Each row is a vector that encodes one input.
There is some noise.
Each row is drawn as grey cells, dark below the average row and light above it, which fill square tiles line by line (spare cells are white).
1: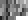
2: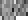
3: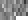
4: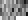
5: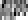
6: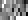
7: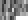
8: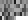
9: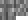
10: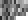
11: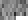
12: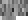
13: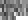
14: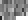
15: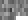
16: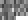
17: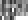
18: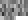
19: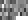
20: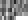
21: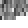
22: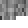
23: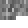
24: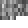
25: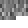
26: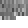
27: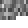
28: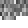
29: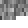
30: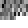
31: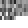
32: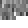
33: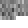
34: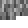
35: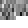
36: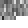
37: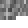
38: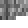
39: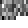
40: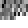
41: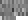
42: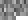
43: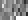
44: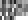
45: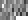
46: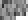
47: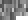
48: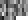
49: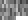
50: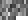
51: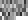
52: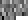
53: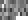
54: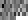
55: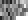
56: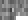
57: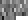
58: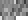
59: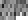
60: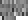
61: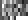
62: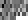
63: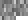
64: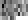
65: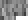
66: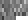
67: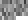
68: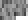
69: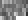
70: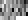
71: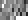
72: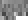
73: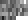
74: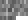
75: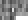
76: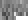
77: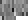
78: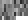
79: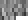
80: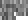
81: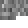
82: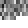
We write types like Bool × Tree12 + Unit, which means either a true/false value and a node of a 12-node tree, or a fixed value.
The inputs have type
Bool × Bool × Bool + Line4.
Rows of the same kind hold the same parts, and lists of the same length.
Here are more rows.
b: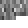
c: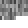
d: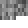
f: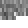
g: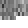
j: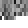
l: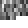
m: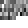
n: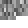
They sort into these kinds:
b, d, f, g, j, l, n
c, m

